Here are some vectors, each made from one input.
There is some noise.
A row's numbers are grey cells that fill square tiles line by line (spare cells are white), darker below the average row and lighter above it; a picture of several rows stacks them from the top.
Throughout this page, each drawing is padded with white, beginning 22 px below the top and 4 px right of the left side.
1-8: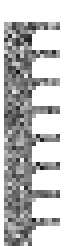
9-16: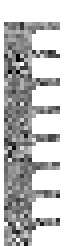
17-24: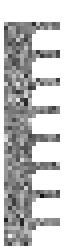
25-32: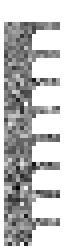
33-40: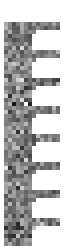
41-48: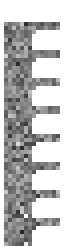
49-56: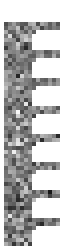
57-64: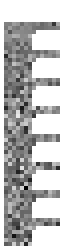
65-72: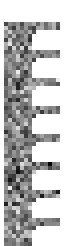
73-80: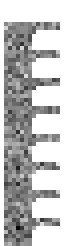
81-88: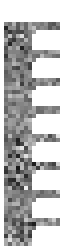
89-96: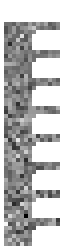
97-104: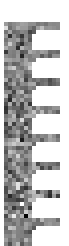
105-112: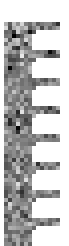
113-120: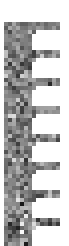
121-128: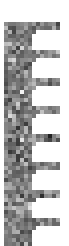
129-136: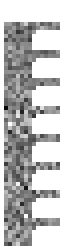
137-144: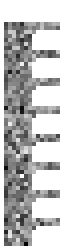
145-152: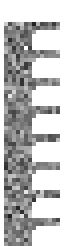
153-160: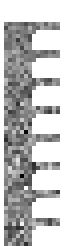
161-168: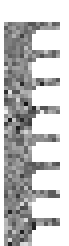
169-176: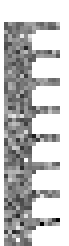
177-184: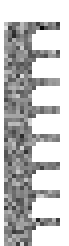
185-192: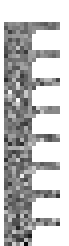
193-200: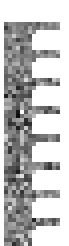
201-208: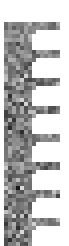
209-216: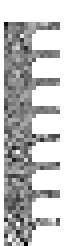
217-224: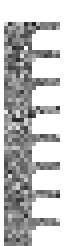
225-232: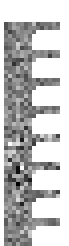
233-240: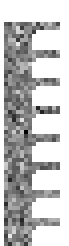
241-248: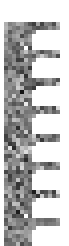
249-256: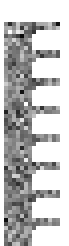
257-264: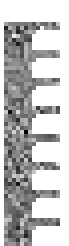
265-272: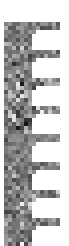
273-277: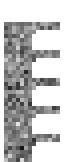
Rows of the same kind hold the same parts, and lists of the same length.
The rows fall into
5 kinds.
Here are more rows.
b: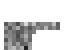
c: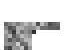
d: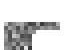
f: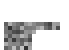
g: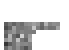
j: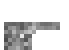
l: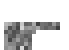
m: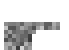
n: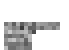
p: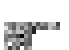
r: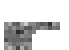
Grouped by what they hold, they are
b, f, m, r
c
d
g, j, n
l, p

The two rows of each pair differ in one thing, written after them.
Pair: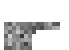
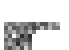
the node of the tree
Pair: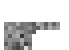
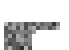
the node of the tree
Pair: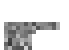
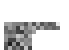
one of the three true/false values
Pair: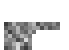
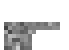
the node of the tree
